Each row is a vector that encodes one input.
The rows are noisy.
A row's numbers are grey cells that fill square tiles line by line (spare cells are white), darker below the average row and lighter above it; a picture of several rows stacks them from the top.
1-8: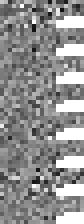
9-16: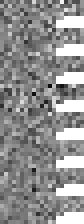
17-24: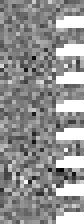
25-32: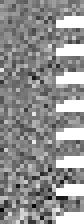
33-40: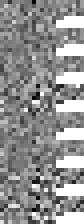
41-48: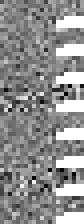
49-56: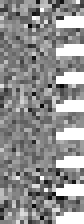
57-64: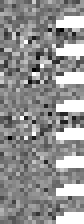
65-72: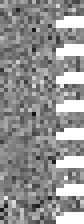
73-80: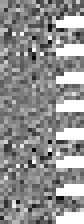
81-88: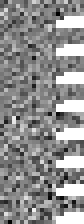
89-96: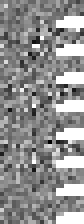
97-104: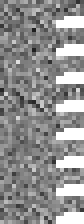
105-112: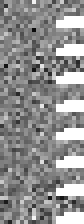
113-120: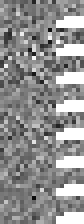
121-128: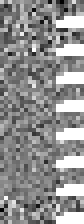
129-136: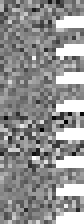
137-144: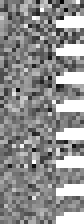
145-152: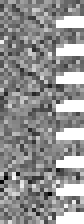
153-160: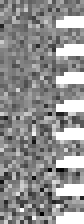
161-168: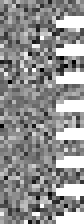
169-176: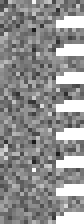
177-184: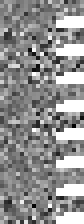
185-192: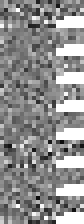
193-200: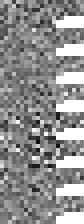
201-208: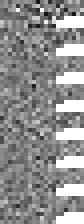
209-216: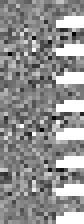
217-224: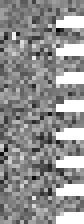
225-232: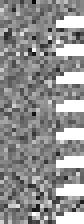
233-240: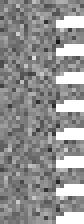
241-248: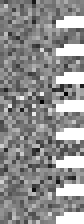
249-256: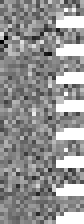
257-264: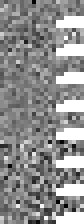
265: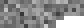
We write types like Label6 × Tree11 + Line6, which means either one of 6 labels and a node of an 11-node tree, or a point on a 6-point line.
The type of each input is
Line11 + List2(Line8).
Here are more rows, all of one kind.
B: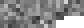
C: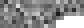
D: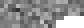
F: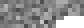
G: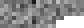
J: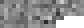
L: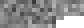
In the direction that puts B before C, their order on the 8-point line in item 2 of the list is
B, C, J, L, D, F, G.
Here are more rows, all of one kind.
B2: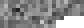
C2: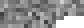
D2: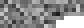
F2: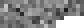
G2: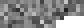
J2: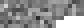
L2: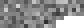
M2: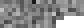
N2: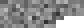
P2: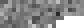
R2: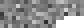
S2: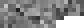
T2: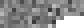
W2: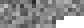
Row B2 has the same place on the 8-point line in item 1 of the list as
F2, G2, J2 and S2.
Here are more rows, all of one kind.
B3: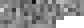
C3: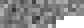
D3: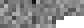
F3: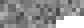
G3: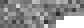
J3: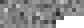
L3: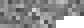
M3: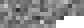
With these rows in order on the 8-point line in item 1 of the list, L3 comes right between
G3 and M3.
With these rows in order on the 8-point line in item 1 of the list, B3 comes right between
C3 and D3.
